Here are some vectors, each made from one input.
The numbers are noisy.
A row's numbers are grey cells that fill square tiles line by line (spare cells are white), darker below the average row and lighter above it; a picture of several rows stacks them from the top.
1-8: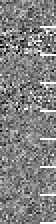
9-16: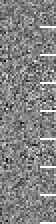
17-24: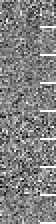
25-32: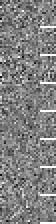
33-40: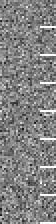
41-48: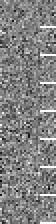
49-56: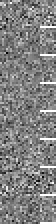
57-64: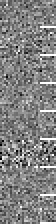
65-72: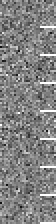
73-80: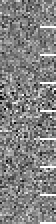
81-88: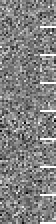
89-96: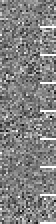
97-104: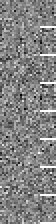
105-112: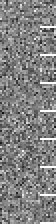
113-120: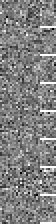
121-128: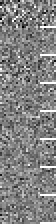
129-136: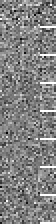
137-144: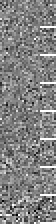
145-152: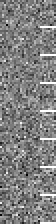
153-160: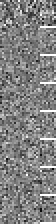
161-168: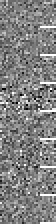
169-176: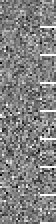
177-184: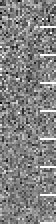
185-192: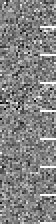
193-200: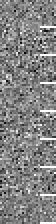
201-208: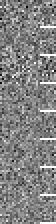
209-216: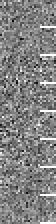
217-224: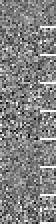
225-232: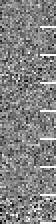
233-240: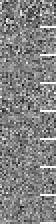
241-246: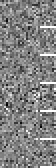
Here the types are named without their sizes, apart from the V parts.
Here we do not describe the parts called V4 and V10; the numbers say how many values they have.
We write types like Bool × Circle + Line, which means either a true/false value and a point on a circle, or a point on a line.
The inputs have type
Bool × ((Circle + Unit) × V4 + V10) × (Tree + Unit).
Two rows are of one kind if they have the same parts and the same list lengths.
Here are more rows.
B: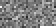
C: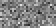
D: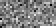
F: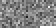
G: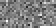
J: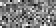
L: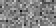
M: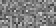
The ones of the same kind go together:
B, F
C
D, G
J
L
M

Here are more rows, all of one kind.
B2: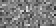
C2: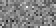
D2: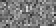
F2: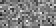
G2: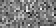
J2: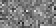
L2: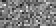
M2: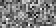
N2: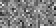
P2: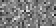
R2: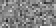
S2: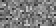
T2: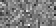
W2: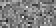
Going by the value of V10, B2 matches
G2, P2 and W2.
